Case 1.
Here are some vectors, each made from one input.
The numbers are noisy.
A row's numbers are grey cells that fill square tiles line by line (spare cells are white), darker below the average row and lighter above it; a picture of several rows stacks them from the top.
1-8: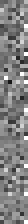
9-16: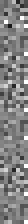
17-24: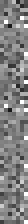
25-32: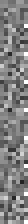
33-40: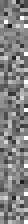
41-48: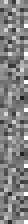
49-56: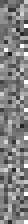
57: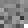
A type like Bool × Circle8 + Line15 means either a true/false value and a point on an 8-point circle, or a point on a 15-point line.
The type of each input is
Tree9.
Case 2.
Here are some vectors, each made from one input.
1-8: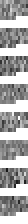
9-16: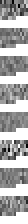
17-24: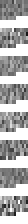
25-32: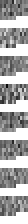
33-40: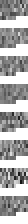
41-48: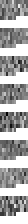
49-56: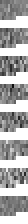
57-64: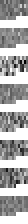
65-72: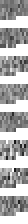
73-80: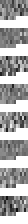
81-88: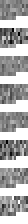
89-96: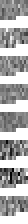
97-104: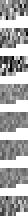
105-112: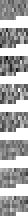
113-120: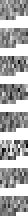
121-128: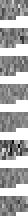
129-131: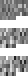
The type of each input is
Label11.
